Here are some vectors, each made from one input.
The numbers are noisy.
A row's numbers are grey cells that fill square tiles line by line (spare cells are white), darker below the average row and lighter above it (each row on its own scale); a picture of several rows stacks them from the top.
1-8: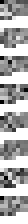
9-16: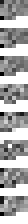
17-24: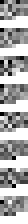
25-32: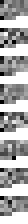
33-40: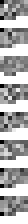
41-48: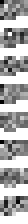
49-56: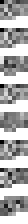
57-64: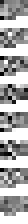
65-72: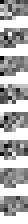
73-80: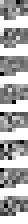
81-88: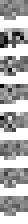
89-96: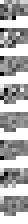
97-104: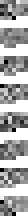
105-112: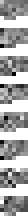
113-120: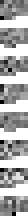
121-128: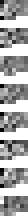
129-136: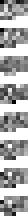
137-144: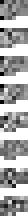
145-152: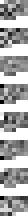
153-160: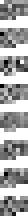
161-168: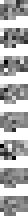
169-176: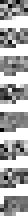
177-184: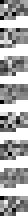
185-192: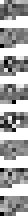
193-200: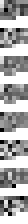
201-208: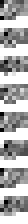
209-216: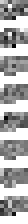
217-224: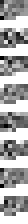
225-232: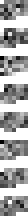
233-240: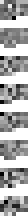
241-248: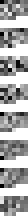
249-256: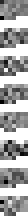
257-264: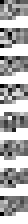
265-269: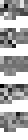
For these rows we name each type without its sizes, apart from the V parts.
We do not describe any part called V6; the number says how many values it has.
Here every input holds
a list of items, each a true/false value and a value of V6.
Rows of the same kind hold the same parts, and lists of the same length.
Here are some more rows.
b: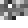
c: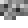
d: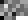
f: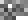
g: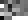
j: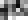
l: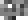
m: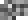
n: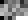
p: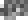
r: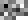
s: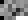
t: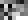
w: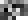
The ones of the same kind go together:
b, c, f, j, l, m, p, r, w
d, g, n, s
t

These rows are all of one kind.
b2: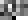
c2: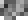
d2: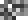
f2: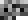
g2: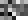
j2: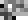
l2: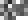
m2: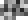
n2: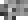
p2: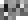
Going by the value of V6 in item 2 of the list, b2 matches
c2, m2 and p2.
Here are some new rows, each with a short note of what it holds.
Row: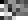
a list of one item
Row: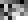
the empty list
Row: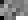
a list of one item
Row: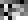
the empty list
